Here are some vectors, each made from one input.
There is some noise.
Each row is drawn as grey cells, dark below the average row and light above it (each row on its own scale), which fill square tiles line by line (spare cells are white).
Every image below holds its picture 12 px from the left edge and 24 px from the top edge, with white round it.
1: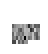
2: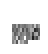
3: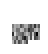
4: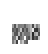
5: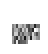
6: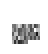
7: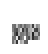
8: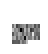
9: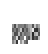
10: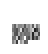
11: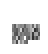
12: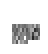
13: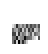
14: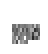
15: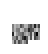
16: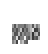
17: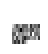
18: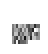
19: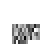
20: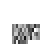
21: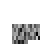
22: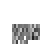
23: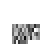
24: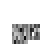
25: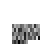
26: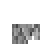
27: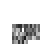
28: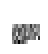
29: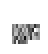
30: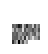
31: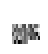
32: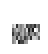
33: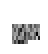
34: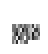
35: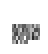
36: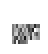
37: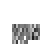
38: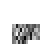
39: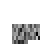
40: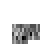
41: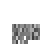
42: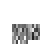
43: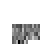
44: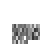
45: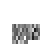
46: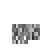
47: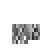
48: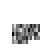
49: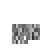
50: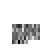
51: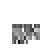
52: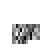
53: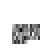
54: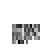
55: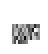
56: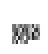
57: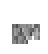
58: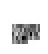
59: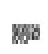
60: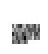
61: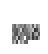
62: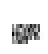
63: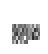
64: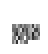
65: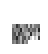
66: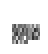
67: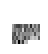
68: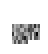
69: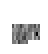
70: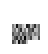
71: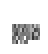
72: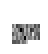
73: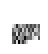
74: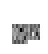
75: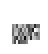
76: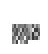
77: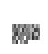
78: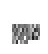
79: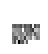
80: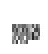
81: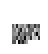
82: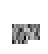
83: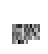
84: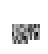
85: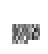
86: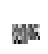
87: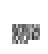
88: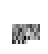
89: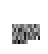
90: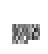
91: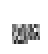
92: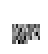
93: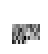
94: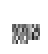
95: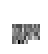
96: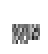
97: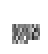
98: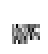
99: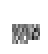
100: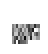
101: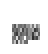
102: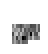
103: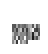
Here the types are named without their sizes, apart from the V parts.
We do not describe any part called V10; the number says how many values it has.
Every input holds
either two labels, or a value of V10.
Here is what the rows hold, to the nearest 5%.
About 60% of them hold two labels. The rest hold a value of V10.
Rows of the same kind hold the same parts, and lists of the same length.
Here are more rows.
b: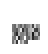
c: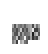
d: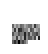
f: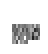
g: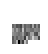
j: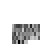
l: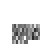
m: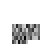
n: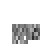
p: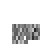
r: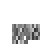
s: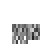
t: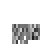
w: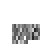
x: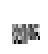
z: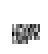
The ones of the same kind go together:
b, c, f, l, n, p, r, s, t, w
d, g, j, m, x, z

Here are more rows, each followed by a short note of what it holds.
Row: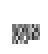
a value of V10
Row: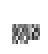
a value of V10
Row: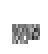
a value of V10
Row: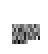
two labels
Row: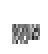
a value of V10
